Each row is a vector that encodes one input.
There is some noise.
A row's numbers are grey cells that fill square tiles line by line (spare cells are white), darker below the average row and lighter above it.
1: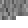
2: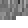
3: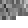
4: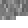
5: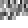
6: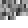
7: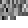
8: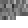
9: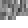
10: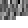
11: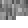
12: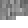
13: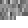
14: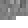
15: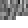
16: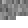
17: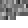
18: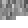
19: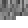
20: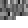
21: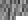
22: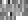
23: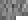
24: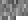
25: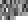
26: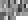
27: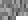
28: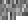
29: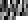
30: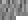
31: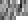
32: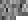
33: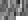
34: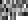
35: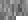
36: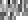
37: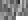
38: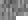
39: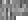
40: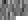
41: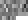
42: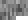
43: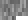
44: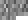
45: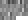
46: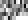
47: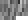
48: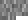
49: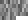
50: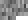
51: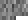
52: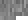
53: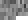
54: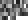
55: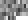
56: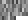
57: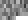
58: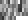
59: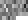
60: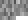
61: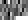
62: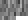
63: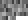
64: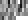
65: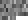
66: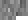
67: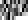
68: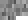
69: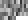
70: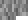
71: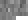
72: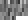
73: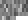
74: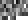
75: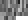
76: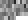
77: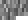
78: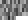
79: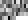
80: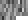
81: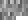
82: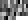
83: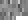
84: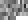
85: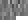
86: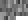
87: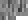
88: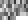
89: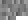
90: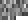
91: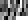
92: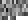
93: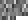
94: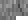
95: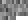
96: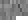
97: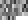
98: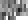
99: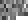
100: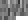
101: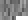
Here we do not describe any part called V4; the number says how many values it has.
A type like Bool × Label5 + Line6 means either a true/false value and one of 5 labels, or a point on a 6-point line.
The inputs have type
(Bool × Bool × Bool + Label5) × V4.
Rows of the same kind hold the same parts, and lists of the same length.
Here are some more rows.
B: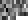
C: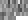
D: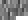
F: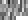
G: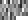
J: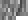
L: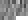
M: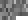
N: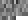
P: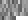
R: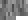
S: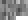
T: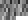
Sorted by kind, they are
B, C, F, L, N, P, T
D, G, J, M, R, S

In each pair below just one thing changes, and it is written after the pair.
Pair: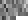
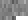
the label
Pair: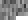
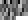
the label
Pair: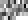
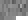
the label
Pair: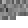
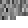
the label
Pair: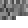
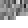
the label
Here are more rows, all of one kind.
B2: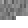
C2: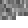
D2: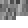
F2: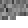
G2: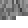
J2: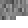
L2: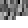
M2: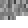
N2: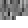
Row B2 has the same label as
D2 and G2.
